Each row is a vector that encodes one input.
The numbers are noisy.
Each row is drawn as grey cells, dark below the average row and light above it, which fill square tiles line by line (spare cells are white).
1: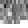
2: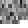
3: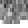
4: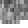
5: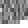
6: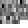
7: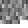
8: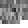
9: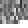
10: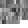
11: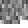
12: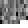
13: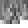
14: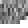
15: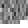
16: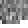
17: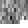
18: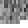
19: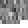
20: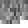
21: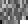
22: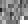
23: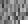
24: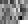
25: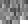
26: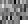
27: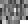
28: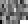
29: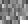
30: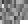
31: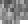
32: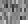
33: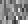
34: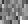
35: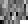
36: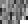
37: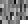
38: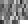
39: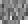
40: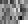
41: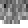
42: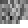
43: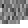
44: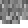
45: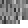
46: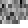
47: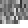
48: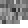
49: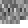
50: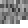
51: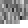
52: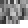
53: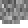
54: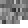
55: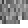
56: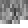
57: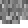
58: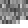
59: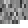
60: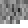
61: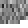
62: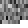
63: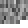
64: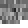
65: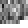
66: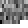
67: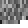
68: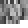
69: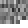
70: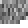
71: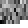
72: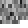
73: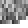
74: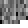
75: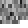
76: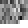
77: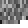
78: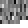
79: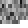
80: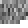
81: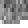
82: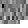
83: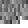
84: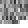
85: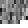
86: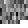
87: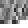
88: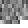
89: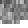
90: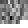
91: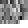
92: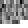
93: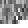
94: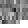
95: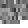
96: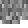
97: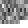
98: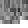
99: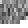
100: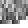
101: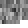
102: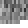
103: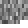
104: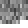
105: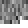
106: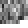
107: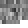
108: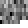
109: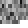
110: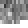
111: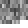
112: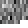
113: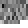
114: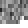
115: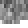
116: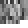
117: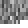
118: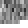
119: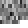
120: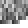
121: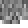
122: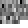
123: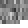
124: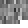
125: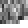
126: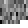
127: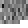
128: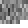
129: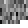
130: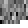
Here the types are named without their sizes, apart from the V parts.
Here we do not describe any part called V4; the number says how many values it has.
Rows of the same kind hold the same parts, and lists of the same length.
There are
5 kinds of row.
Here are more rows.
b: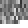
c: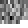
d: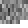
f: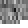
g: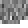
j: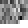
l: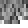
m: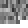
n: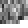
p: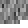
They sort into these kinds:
b
c, j, n
d, g
f, l
m, p

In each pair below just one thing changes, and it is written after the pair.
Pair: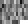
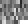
the value of V4
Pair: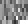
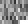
one of the three true/false values
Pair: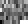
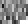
one of the three true/false values
